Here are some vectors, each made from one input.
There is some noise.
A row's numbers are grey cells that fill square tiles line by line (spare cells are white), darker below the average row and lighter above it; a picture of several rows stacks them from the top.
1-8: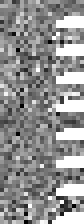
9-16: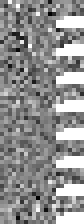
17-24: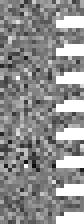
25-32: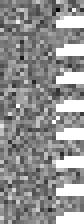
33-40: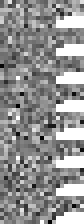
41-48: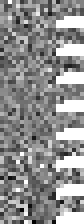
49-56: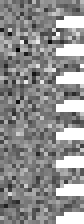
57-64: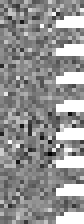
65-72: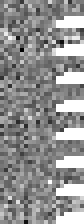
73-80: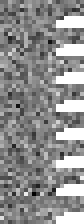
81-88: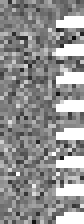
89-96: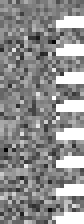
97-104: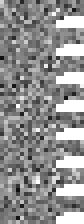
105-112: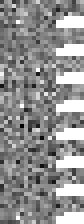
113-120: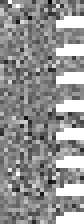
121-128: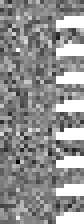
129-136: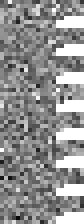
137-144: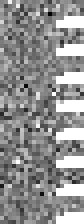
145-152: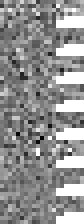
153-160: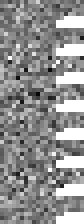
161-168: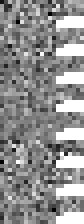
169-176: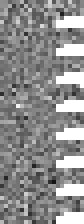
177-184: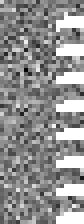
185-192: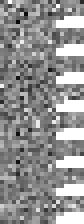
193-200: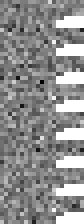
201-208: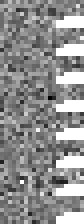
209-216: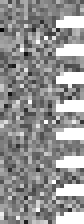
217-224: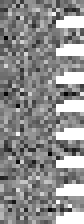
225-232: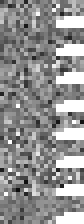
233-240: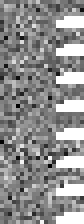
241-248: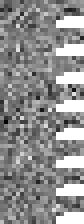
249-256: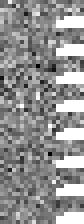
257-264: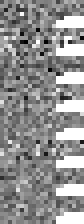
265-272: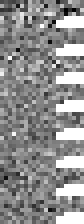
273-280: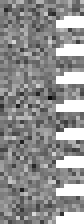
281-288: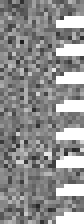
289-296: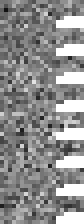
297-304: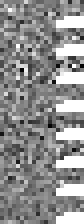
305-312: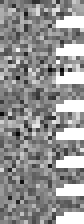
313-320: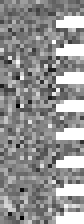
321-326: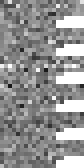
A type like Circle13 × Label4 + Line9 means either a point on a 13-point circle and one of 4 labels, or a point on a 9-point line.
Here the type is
(Bool × Bool × Bool × Bool + Label6) × Tree7.
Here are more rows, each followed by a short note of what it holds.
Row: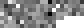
one of 6 labels and a node of a 7-node tree
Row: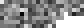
a node of a 7-node tree and four true/false values
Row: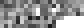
one of 6 labels and a node of a 7-node tree
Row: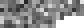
a node of a 7-node tree and four true/false values
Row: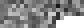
a node of a 7-node tree and four true/false values
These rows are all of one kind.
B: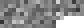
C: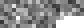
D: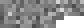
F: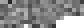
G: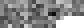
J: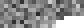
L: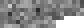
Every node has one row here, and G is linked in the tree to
L.
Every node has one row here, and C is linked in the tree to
B.
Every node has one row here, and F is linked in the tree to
D and J.
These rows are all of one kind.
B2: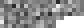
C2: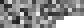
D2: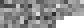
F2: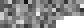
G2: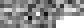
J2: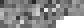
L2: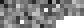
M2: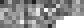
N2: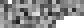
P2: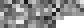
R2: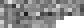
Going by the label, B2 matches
N2 and R2.
